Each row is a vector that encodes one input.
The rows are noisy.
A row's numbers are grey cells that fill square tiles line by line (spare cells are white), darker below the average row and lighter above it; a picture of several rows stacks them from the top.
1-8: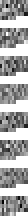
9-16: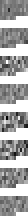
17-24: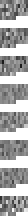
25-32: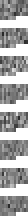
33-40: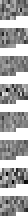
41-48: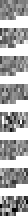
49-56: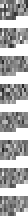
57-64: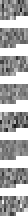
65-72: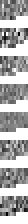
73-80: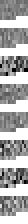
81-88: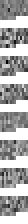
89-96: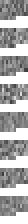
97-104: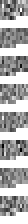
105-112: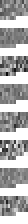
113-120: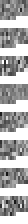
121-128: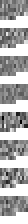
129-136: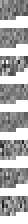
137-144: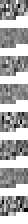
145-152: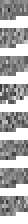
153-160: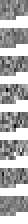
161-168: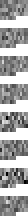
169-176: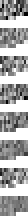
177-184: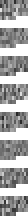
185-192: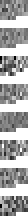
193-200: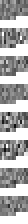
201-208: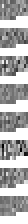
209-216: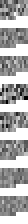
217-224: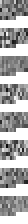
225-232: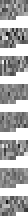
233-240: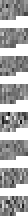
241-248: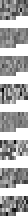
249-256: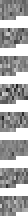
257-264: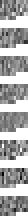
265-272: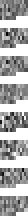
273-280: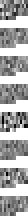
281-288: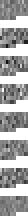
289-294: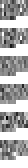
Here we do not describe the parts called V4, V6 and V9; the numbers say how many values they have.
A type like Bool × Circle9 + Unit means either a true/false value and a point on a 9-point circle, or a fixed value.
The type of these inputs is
Bool × Bool × Bool × Line7 + Line5 + V4 × V6 + V9.
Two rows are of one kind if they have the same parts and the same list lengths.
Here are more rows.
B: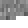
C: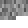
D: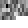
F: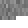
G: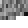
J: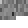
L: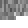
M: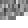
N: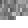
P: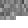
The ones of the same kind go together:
B, C, D, G, N
F, J, L
M
P

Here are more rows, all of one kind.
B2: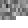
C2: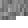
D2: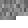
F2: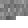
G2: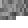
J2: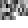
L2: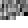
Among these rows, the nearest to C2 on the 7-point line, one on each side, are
G2 and J2.
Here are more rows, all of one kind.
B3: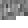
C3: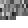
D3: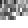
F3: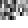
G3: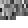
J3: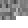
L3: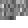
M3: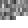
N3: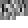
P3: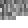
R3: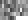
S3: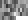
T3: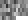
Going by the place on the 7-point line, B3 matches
J3, M3, P3 and T3.
